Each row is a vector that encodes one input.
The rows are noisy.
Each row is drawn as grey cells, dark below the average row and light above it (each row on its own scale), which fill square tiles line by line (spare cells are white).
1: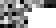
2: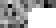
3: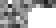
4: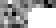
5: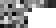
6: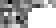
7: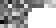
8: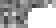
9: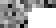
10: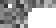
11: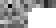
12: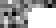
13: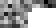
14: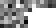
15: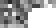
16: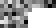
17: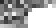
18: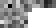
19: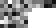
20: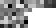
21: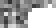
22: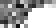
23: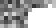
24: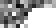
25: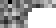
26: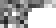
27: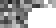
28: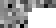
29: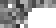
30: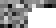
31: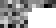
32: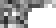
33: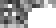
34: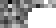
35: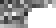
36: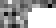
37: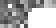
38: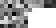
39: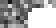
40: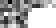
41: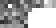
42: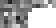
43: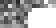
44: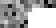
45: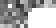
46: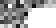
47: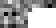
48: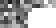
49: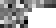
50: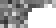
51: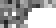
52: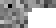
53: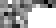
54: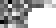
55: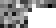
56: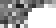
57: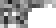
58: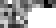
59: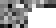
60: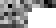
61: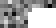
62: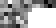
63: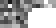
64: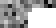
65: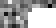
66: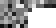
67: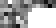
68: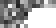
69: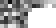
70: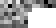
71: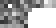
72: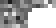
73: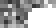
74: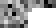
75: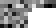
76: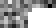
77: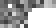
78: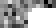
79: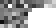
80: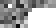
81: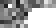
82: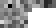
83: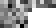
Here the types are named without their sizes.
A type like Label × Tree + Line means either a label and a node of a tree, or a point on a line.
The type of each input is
Bool × Bool × Bool × Line.
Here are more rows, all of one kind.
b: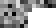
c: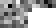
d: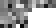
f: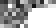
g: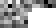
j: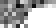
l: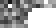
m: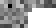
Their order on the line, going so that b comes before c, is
m, l, b, c, g, j, f, d.
